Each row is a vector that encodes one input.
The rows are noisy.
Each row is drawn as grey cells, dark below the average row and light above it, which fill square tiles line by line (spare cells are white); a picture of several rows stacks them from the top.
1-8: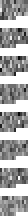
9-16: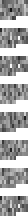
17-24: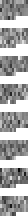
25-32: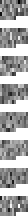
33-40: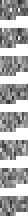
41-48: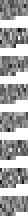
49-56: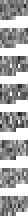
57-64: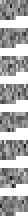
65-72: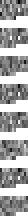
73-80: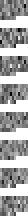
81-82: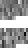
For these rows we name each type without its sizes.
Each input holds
a point on a line, together with either a fixed value, or a node of a tree.
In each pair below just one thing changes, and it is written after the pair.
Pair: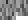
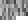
the place on the line
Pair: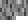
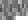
the node of the tree
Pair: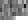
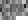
the node of the tree
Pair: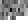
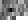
the node of the tree
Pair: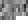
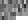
the node of the tree
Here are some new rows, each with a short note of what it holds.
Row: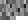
a point on a line and a node of a tree
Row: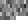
a point on a line and a node of a tree
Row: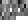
a point on a line
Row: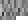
a point on a line and a node of a tree
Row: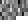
a point on a line
